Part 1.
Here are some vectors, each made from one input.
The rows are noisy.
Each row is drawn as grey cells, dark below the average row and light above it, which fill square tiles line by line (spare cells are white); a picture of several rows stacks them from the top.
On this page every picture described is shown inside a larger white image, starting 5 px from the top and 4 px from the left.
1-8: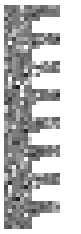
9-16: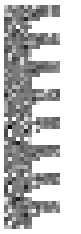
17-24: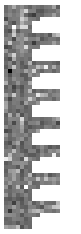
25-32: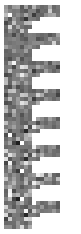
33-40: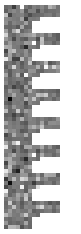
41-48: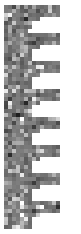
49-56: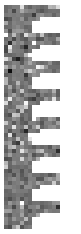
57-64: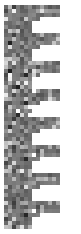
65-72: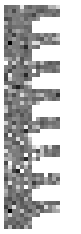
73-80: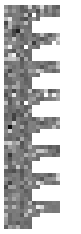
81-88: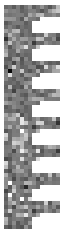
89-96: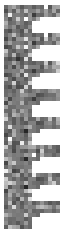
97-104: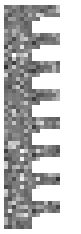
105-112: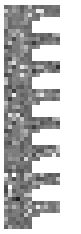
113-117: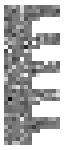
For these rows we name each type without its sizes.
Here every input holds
either a point on a circle, or four true/false values.
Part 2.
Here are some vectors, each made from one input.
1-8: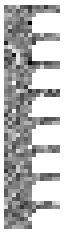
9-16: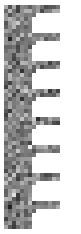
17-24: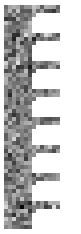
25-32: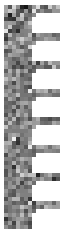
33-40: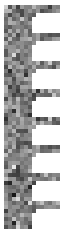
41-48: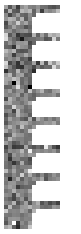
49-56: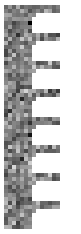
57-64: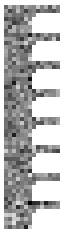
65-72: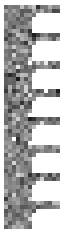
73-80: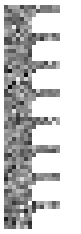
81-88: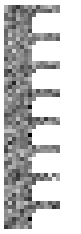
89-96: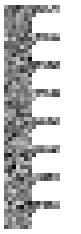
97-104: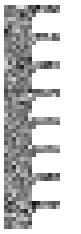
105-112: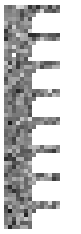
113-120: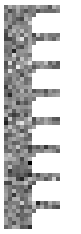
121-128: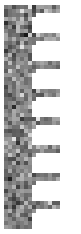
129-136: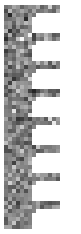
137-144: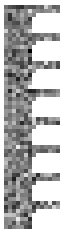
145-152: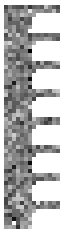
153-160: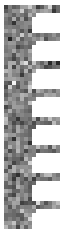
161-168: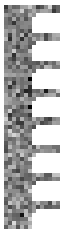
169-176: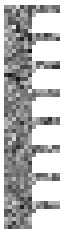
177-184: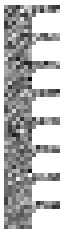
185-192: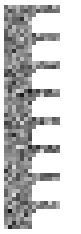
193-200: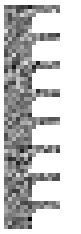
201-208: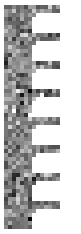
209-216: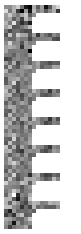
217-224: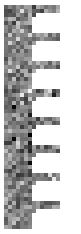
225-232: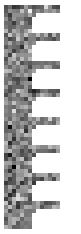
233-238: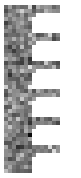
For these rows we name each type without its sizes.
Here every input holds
a label and a true/false value.
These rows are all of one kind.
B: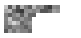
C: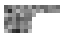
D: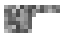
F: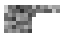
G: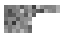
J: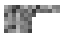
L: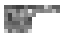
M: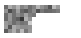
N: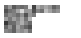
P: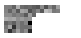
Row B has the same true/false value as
F, J and M.
